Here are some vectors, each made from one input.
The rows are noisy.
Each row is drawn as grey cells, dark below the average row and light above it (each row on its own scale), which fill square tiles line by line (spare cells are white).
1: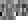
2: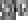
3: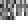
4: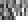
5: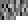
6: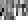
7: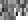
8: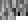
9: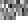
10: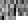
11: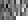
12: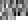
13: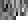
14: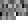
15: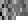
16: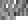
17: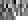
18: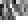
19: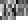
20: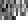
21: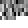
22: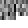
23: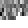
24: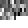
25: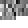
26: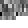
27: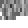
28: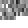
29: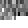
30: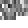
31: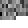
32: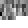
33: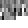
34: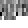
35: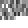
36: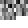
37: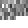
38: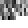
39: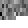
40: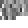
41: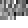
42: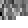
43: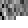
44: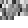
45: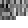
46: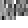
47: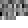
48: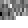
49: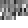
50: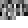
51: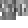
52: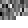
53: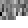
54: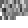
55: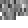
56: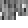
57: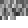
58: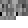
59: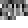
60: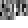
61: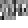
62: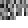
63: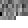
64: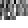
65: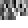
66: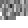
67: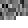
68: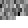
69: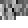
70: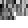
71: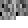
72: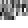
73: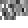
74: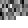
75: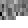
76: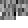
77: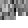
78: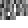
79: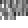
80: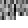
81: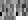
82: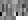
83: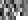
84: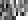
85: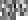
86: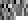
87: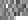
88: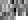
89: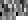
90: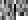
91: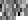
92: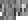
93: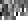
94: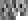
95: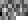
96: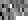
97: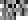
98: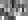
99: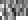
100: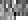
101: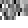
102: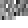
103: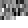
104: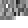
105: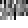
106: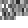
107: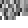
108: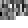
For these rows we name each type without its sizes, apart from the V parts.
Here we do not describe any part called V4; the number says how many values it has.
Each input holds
a true/false value, together with either a point on a line, or a value of V4.
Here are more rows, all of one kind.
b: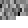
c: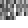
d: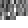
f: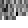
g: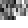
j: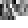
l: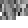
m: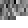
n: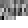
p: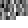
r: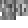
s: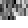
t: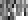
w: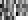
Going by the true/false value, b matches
l, n and r.
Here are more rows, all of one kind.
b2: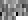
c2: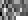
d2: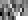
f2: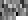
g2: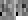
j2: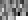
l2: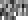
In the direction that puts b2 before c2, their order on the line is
d2, f2, l2, j2, g2, b2, c2.
